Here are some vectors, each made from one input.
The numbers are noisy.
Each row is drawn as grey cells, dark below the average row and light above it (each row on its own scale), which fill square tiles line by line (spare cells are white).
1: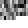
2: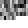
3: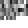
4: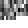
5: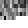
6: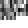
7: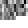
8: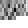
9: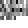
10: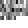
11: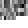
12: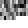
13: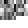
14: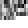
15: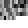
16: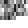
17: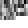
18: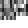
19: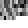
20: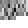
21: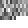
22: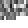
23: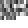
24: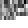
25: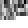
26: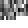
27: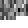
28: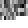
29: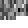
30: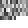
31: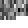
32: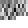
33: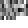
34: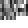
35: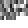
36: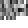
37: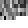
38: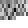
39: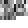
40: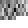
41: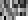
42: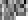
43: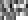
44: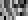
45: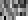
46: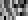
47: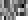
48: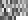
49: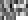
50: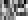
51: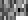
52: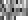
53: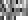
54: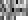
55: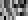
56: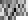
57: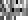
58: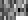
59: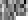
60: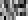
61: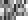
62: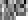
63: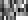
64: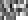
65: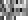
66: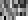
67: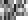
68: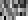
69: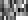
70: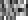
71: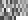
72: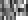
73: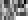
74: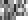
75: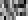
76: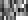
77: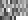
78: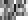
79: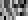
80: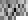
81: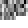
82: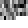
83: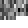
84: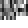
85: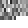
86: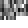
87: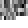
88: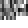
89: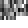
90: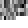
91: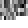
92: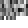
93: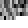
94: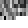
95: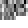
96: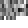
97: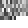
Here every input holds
a point on a 15-point line.
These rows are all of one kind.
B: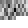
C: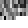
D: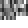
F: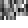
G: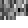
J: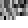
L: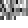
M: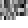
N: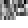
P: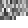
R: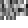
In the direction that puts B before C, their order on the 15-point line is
G, F, D, R, L, P, B, N, M, J, C.
